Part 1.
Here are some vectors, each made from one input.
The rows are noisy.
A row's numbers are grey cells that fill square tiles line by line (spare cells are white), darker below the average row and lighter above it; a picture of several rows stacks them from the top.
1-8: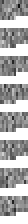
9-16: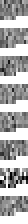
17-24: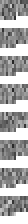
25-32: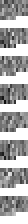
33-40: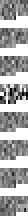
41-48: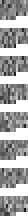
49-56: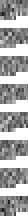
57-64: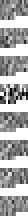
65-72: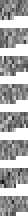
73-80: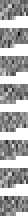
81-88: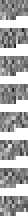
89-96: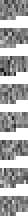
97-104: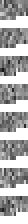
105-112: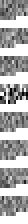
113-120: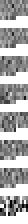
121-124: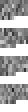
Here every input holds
a list of up to two points on a 13-point line.
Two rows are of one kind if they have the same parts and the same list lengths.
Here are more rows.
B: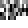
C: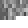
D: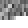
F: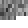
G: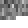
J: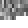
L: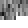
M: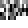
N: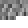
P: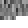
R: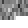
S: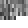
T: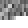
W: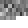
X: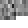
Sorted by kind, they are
B, M
C, F, G, L, N, P, R, S
D, J, T, W, X

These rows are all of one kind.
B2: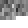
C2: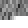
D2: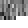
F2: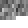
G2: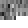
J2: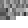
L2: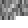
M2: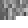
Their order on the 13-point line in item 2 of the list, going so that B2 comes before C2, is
J2, M2, B2, F2, G2, L2, D2, C2.
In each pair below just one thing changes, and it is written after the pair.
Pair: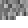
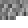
the place on the 13-point line in item 2 of the list
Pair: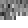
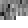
the place on the 13-point line in item 2 of the list
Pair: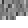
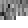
the place on the 13-point line in item 1 of the list
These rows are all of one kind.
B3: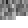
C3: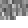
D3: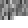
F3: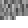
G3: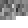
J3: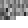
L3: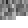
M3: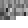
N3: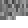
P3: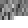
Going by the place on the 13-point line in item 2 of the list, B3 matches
D3 and L3.
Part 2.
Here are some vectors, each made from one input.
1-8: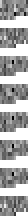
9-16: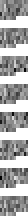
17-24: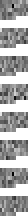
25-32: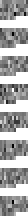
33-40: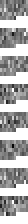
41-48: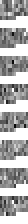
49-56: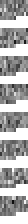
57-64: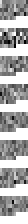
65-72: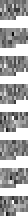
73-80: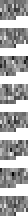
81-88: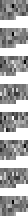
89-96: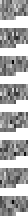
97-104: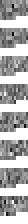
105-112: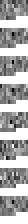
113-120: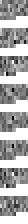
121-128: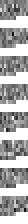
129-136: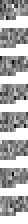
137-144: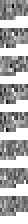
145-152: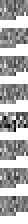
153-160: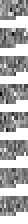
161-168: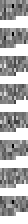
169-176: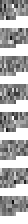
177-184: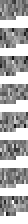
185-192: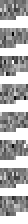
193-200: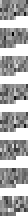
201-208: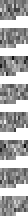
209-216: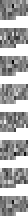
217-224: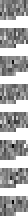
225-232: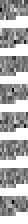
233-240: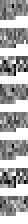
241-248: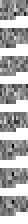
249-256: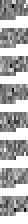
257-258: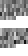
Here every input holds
either a point on a 5-point circle and one of 4 labels, or a fixed value.
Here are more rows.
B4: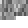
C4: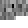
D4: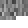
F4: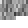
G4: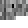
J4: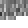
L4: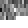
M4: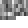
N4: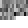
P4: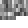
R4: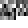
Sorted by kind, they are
B4, C4, D4, F4, G4, J4, L4, M4, N4, P4
R4

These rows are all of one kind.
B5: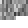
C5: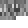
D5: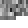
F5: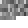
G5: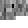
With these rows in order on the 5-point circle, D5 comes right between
C5 and F5.
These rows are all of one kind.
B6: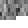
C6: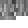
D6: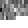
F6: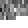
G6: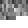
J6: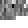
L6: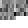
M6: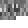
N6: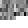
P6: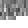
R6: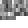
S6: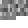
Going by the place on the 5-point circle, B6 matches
D6, F6, L6 and N6.
